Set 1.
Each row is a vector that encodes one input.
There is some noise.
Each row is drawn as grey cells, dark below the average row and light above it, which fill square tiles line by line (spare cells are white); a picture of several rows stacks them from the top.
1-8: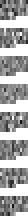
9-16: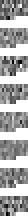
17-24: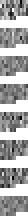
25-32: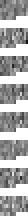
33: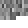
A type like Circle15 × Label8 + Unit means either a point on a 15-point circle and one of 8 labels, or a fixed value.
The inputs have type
Line7.
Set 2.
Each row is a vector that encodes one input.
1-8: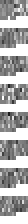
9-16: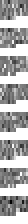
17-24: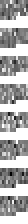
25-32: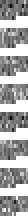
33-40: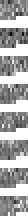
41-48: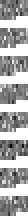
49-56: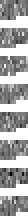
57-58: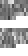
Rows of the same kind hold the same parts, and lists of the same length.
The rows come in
2 kinds.
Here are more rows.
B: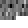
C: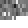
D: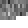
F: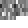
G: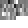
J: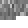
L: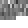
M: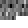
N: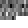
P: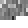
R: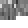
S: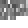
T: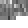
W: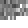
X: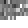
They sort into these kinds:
B, M, N
C, D, F, G, J, L, P, R, S, T, W, X

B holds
a fixed value.
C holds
four true/false values.
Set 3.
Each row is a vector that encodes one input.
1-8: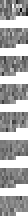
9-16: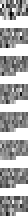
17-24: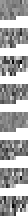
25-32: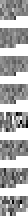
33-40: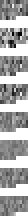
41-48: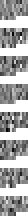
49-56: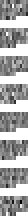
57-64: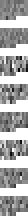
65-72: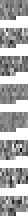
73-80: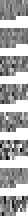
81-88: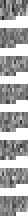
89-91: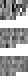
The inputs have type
Bool × Bool × Bool × Bool + Unit.
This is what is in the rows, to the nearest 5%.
About 5% of them hold a fixed value. The rest hold four true/false values.
